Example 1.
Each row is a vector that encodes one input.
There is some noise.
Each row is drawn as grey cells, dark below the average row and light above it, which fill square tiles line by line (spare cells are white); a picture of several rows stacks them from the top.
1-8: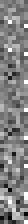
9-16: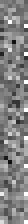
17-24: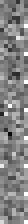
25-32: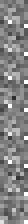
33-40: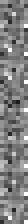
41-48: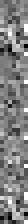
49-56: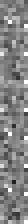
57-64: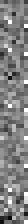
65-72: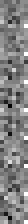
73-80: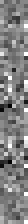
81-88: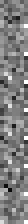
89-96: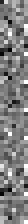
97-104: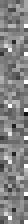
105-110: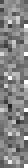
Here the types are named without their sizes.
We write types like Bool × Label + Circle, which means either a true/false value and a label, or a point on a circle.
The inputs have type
Bool × List(Line).
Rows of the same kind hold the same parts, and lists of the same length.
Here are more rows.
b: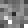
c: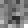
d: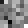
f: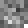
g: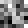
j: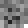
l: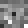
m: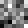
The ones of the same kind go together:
b, f, l
c, d, j
g, m

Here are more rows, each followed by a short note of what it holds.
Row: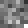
a true/false value, together with a list of one item
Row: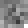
a true/false value, together with a list of two items
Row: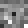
a true/false value, together with a list of one item
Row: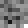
a true/false value, together with a list of two items
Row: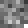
a true/false value, together with a list of one item
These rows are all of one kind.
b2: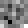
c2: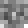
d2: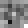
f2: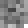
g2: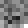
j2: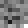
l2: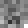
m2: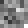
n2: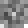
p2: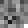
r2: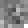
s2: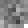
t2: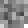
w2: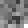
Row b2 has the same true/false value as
c2, d2, n2 and t2.
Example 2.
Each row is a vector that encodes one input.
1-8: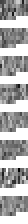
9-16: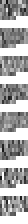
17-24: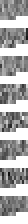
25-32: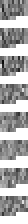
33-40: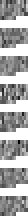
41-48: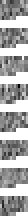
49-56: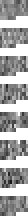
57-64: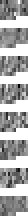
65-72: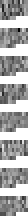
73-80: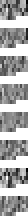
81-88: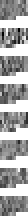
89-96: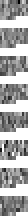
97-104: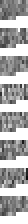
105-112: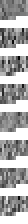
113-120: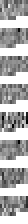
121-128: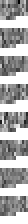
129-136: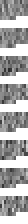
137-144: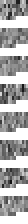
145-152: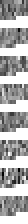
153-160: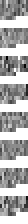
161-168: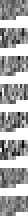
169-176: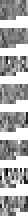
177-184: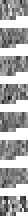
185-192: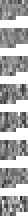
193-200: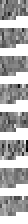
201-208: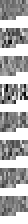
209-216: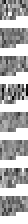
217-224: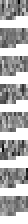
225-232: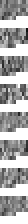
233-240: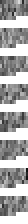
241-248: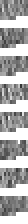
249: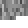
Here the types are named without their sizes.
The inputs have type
Bool × List(Line).
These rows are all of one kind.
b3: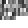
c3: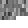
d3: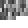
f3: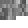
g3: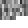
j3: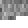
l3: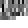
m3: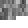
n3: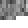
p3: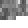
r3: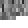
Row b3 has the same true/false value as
g3 and j3.
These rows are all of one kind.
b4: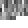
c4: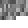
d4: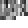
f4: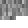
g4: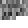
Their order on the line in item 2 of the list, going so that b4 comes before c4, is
b4, d4, g4, c4, f4.
